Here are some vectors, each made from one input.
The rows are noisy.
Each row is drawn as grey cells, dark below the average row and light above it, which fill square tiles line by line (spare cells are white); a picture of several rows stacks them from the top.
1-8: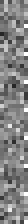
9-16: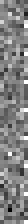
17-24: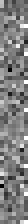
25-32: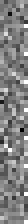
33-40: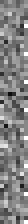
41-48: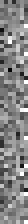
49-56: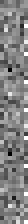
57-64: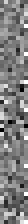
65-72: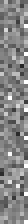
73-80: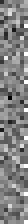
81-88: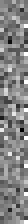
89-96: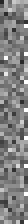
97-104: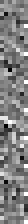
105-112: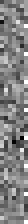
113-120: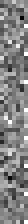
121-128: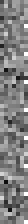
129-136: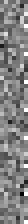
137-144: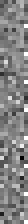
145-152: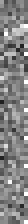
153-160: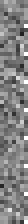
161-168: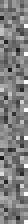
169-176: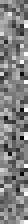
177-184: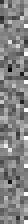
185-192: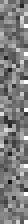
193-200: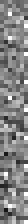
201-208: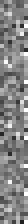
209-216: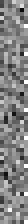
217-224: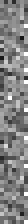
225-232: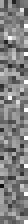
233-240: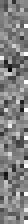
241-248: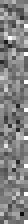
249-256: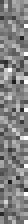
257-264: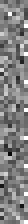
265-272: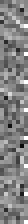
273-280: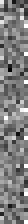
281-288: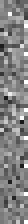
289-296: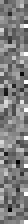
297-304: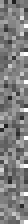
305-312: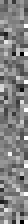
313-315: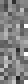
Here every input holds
either one of 7 labels, or three true/false values.
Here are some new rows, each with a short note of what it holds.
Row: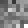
three true/false values
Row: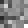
one of 7 labels
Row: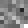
three true/false values
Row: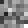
one of 7 labels
